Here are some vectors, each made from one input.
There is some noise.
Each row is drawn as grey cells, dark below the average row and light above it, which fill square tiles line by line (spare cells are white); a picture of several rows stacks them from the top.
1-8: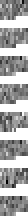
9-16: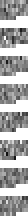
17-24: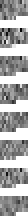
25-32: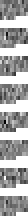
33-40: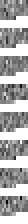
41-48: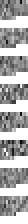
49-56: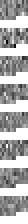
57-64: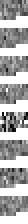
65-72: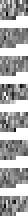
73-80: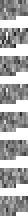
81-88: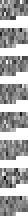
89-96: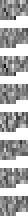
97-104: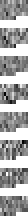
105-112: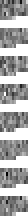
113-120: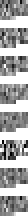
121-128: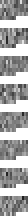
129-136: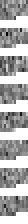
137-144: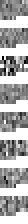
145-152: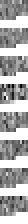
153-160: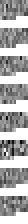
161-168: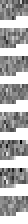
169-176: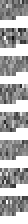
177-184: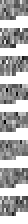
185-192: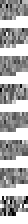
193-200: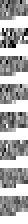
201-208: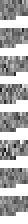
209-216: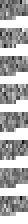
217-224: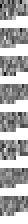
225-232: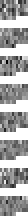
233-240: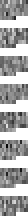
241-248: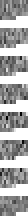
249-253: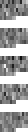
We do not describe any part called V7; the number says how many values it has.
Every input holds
a list of up to two items, each a true/false value and a value of V7.
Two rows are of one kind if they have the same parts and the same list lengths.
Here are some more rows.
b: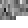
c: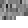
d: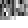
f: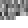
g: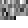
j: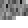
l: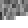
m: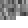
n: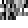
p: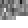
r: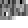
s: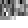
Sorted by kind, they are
b, f, g, l
c, d, j, m, p, r, s
n

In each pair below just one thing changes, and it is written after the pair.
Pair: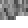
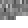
the value of V7 in item 2 of the list
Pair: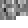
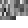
the true/false value in item 1 of the list
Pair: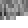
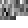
the true/false value in item 1 of the list
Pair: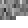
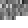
the true/false value in item 2 of the list
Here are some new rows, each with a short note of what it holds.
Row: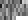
a list of one item
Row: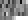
a list of one item
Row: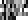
the empty list
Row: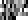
the empty list
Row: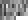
a list of two items
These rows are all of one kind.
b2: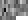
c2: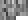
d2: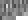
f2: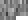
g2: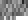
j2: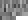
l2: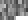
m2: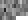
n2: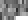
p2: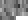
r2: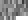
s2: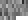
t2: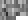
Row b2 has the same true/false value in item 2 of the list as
d2, j2, n2 and p2.
